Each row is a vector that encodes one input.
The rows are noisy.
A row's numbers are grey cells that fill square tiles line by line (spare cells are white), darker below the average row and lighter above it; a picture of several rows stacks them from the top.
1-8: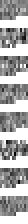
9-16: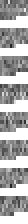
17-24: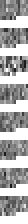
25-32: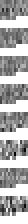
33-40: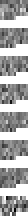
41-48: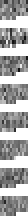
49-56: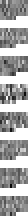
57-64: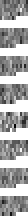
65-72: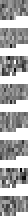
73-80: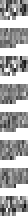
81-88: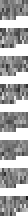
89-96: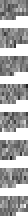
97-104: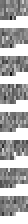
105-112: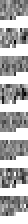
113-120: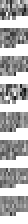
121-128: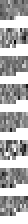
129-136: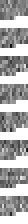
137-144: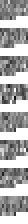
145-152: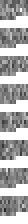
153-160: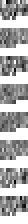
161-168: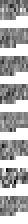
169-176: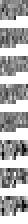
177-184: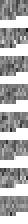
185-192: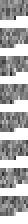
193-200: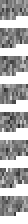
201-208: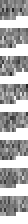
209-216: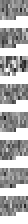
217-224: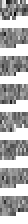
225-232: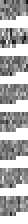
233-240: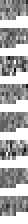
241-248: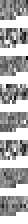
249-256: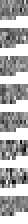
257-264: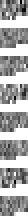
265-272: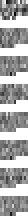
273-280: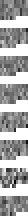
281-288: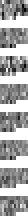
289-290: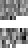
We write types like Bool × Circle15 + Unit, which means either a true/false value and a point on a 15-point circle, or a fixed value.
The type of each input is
(Bool × Bool × Bool + Label9) × Circle11 + Label7.
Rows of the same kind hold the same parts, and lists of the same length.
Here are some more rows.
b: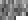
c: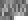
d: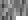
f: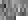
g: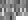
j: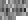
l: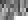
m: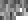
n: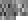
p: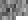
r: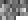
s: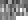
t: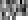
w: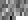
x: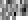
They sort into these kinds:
b, f, j, n, p, r
c, d, g, l, m, s, w
t, x

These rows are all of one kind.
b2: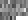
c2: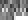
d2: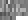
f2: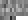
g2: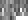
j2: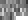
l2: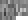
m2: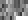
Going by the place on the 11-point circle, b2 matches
d2 and l2.
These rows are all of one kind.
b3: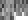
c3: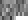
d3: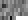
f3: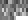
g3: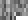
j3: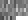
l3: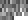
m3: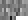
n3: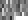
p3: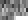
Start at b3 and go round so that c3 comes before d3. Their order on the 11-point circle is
b3, l3, f3, p3, j3, c3, d3, m3, g3, n3.
